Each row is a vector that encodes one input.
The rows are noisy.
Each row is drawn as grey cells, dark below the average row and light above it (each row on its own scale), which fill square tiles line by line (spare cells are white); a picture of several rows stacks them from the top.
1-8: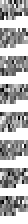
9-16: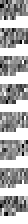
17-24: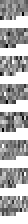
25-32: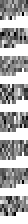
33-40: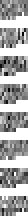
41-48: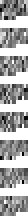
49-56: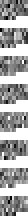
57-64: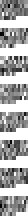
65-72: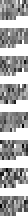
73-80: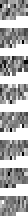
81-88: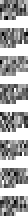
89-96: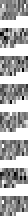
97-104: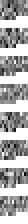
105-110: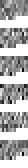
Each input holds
a point on a 7-point line and a node of a 7-node tree, together with either a fixed value, or a node of a 7-node tree.
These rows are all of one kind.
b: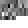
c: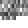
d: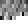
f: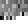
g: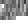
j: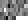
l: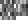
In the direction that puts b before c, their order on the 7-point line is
f, b, l, d, g, c, j.
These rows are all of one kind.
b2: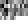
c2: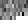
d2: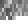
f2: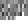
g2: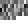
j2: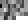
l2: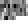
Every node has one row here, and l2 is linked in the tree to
j2.
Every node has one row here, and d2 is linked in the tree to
b2 and c2.
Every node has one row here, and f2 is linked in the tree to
b2 and g2.
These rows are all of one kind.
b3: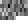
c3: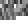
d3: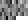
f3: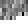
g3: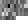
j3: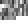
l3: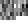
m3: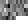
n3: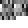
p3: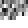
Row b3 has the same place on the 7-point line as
f3, l3 and p3.
